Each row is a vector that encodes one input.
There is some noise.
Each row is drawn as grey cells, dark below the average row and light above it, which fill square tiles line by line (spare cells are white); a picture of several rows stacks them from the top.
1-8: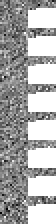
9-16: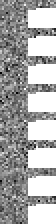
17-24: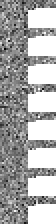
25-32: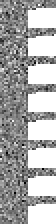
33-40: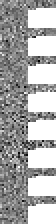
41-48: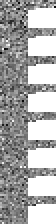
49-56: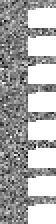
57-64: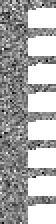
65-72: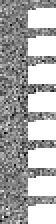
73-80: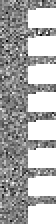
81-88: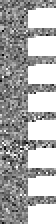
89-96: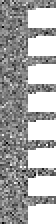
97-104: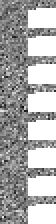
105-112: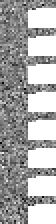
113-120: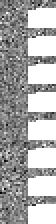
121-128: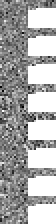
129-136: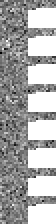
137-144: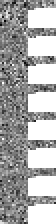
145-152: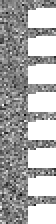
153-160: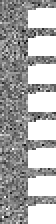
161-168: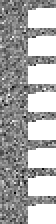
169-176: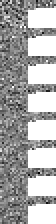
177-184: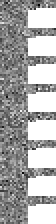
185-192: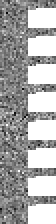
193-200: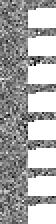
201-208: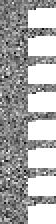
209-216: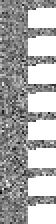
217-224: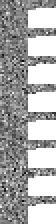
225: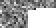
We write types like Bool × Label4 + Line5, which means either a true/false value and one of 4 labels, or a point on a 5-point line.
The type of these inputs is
Line5 + Line7 + List3(Circle8).
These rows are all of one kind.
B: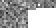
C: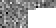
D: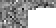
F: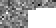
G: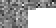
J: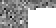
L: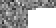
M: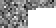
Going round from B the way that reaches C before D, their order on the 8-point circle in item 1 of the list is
B, C, D, L, F, G, J, M.
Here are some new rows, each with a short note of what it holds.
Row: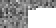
a list of three items
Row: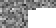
a list of one item
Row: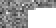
a list of three items
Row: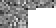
a list of three items
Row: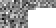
the empty list
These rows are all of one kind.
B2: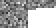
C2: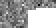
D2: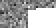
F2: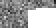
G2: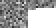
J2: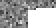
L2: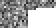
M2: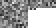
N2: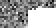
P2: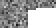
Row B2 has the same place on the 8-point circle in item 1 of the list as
D2, J2, L2 and P2.
